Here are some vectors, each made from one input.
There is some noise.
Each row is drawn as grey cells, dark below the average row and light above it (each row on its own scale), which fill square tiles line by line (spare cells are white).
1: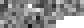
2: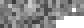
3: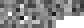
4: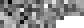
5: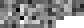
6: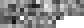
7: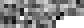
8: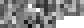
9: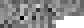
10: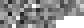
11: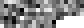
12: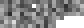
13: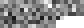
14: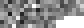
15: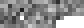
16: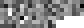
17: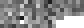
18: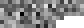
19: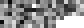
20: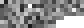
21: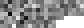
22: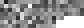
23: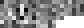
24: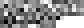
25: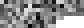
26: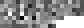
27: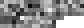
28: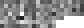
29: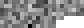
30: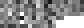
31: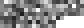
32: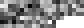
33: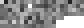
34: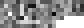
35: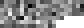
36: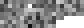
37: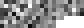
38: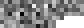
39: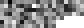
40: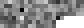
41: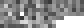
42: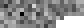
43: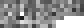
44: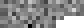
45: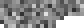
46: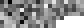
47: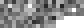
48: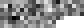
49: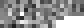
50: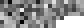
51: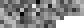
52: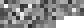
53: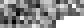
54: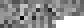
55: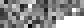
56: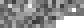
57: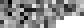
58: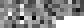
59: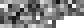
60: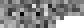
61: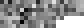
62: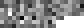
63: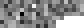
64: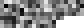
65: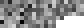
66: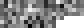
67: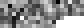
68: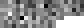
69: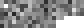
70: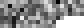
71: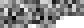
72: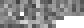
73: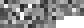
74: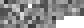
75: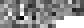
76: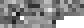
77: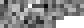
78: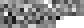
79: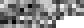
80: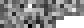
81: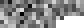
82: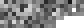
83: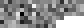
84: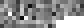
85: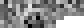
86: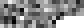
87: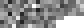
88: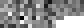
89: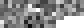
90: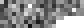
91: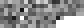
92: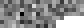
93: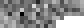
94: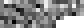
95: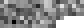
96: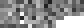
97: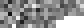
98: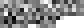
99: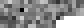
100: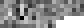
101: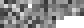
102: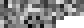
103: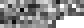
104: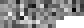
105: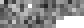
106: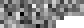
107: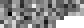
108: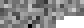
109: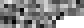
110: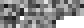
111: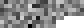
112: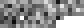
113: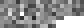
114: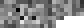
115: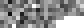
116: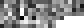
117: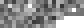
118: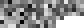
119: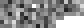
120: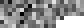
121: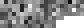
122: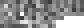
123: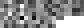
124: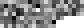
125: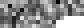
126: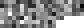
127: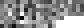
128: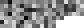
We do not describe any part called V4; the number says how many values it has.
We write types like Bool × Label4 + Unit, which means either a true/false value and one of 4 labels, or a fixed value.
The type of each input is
List2(Line10) × V4.
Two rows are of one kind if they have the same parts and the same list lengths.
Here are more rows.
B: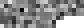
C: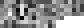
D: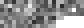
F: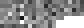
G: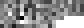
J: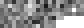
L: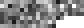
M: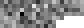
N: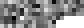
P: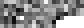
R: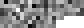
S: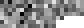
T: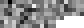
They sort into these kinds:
B, F, M, N, P
C, G, L, R, S, T
D, J

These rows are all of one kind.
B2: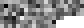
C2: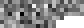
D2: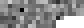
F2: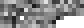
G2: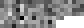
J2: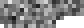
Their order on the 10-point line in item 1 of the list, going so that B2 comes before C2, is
G2, F2, B2, C2, J2, D2.
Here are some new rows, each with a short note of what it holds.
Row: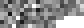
a value of V4, together with the empty list
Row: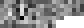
a value of V4, together with a list of one item
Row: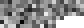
a value of V4, together with a list of one item
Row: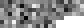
a value of V4, together with a list of two items
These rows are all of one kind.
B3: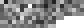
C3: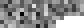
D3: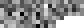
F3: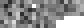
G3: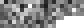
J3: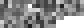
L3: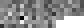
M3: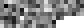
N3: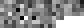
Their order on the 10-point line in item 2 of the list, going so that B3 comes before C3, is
G3, B3, L3, F3, C3, J3, M3, N3, D3.
